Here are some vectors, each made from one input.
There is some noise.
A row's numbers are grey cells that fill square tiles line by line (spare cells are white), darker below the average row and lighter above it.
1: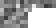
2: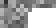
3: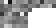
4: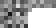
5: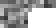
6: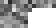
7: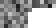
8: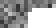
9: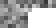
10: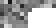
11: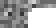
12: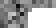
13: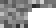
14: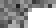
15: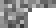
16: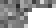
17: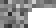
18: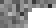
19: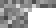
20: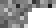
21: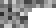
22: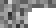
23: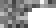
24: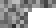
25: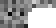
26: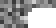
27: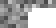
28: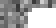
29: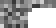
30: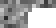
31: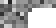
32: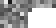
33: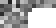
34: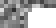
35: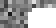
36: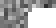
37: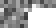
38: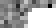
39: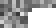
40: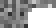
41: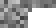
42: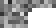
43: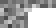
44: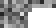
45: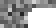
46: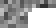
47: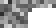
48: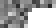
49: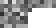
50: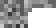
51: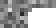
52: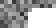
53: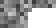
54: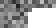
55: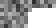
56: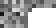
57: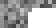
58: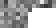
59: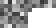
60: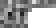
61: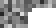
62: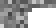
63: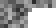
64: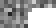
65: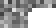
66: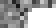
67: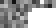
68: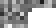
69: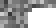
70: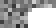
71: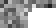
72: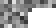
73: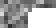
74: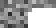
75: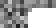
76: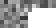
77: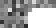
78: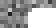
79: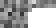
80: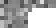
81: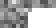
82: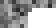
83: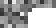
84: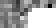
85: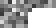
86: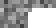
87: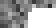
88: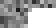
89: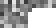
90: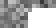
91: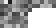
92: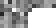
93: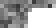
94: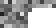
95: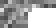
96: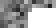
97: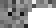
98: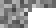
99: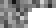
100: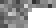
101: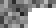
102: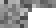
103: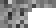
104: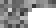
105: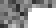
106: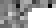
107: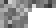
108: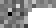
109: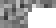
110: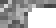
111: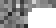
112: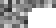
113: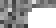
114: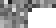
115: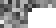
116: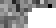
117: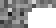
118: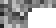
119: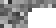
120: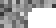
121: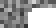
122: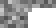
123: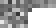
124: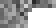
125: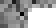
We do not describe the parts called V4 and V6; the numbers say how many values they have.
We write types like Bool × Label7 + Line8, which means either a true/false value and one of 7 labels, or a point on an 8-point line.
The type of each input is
Bool × (Circle5 + Unit) × V4 × V6.
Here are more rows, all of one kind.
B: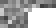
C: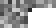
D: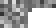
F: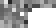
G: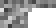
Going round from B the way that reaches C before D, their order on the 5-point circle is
B, F, C, D, G.
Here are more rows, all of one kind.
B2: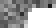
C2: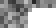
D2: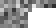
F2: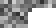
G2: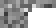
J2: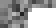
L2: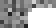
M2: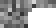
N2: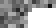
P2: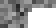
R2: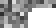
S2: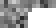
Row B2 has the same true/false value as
F2 and S2.
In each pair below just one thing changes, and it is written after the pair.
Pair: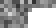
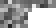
the value of V4
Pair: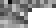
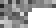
the place on the 5-point circle
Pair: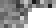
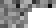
the value of V6
